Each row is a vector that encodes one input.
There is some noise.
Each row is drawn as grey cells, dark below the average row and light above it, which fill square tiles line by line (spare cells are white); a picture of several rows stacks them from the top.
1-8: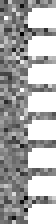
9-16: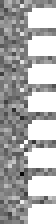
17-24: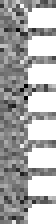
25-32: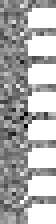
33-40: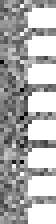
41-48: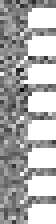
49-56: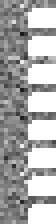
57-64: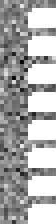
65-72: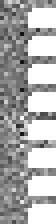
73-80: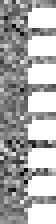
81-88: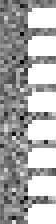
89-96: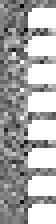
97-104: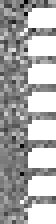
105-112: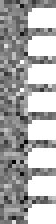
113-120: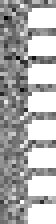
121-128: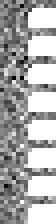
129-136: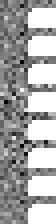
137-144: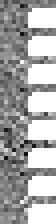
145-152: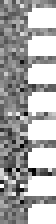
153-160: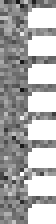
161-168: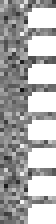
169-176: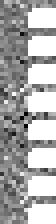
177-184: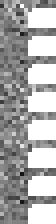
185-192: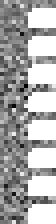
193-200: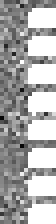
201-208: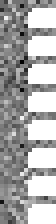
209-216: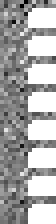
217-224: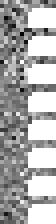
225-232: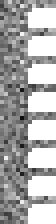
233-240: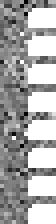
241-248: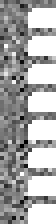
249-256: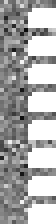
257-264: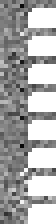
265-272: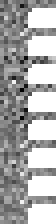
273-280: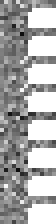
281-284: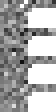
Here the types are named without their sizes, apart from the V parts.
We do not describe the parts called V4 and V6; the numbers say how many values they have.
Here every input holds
a true/false value, together with either a point on a line and a value of V6, or a value of V4.
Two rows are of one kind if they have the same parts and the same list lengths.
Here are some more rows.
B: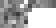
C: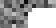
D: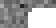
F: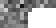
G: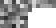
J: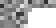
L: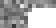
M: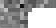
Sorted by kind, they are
B, D, F, G, L, M
C, J

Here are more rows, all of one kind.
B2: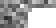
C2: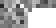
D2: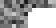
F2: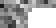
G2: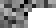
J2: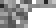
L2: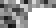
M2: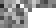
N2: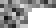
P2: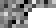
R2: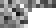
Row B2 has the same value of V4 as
D2 and G2.
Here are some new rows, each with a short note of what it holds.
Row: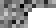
a true/false value and a value of V4
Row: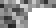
a true/false value and a value of V4
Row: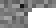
a point on a line, a true/false value and a value of V6
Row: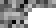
a true/false value and a value of V4
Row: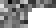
a point on a line, a true/false value and a value of V6
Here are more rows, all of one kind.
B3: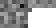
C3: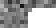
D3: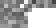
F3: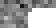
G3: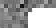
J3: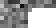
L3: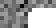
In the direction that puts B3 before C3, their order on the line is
F3, B3, L3, G3, D3, J3, C3.
